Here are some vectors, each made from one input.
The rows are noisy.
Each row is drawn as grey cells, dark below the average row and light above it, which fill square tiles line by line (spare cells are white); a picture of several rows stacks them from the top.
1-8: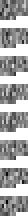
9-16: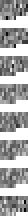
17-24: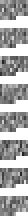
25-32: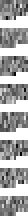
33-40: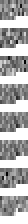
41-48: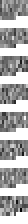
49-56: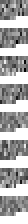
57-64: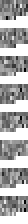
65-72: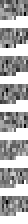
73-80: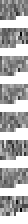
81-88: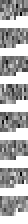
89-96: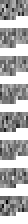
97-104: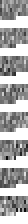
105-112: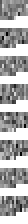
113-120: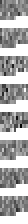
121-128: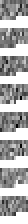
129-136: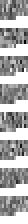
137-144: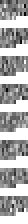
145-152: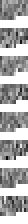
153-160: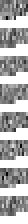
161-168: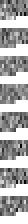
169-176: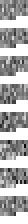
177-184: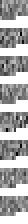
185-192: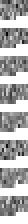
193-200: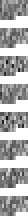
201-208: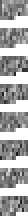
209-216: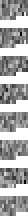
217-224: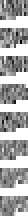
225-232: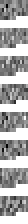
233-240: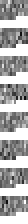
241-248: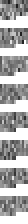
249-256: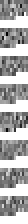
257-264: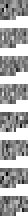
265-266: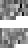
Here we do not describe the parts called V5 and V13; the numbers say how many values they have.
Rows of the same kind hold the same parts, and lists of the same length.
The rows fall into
3 kinds.
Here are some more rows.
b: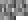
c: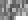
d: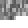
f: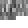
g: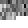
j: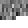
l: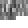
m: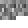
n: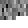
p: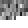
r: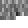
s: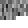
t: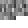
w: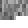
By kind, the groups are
b, c, d, f, l, m, r, t, w
g, p
j, n, s

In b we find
a value of V13.
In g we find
a true/false value and a value of V5.
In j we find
a point on an 8-point circle and a value of V13.
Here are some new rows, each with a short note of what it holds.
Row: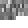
a value of V13
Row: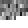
a true/false value and a value of V5
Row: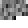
a point on an 8-point circle and a value of V13
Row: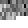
a true/false value and a value of V5
